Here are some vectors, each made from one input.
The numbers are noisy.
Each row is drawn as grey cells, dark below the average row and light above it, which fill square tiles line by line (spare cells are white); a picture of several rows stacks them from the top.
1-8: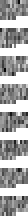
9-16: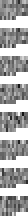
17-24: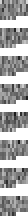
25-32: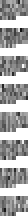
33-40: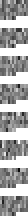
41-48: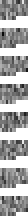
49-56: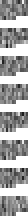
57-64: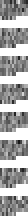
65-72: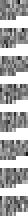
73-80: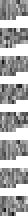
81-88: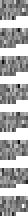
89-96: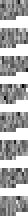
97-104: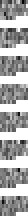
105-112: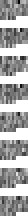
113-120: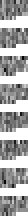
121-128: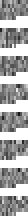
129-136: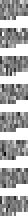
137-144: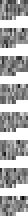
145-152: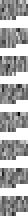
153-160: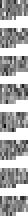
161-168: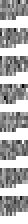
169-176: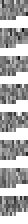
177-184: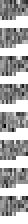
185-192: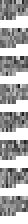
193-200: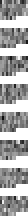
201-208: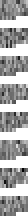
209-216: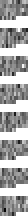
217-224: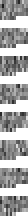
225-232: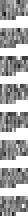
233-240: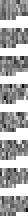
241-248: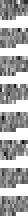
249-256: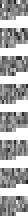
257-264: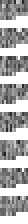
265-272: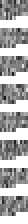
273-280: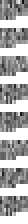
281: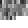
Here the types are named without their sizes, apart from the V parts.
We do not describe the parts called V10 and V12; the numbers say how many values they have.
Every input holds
a value of V10, together with either a point on a line, or a true/false value and a value of V12.
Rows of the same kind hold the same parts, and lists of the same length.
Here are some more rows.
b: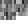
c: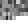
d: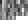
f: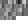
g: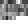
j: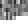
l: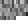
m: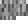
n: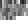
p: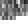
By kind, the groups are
b, c, d, g, j, n, p
f, l, m

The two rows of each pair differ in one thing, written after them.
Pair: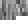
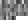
the value of V10
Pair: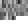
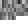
the value of V12
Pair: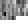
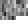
the value of V12
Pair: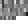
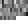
the value of V12
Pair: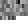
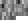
the value of V10
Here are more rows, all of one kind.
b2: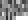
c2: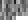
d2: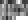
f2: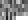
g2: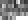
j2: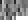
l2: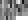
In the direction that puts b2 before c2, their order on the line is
l2, f2, b2, d2, g2, c2, j2.
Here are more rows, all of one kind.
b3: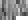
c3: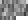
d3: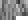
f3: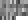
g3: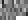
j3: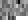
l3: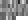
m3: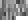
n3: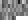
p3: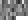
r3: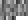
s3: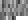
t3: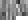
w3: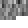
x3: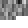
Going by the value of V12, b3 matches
f3, l3, r3 and s3.
